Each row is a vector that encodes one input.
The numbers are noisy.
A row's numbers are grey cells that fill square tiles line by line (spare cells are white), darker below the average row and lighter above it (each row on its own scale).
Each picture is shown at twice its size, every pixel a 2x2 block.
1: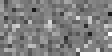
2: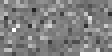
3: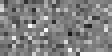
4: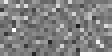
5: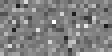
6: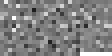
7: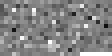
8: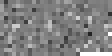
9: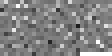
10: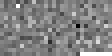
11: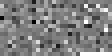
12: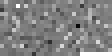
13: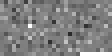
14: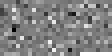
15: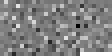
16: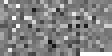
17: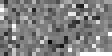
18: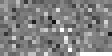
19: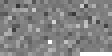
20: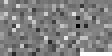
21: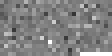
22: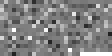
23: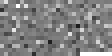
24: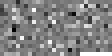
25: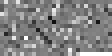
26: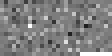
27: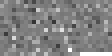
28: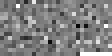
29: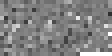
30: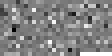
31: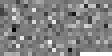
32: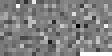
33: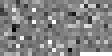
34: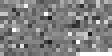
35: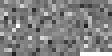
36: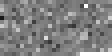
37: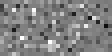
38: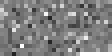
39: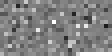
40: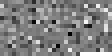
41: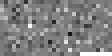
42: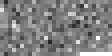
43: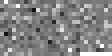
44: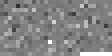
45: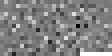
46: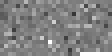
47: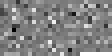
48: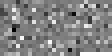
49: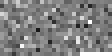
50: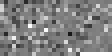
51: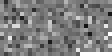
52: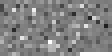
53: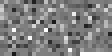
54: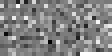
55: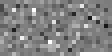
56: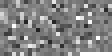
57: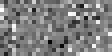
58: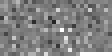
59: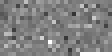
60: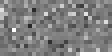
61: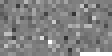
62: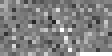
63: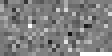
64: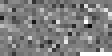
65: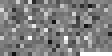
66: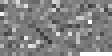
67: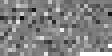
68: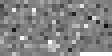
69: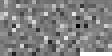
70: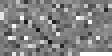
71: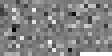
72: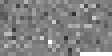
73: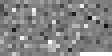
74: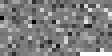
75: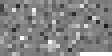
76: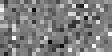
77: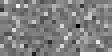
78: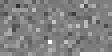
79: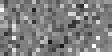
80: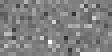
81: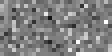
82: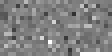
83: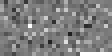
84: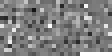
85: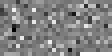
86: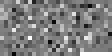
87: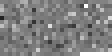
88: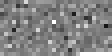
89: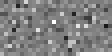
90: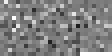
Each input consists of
one of 5 labels, together with either a fixed value, or one of 5 labels and a true/false value.
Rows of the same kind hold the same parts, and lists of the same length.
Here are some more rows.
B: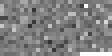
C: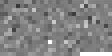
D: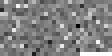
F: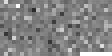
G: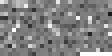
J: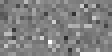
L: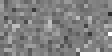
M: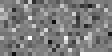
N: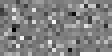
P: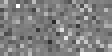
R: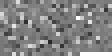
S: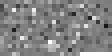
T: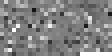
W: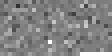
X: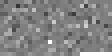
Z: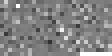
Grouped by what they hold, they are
B, D, F, G, L, M, P, R, T, Z
C, J, N, S, W, X

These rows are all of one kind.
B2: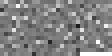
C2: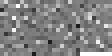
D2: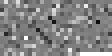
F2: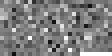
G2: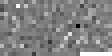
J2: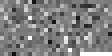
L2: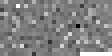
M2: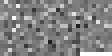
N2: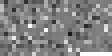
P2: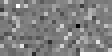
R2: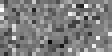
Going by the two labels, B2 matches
C2, G2, L2 and P2.
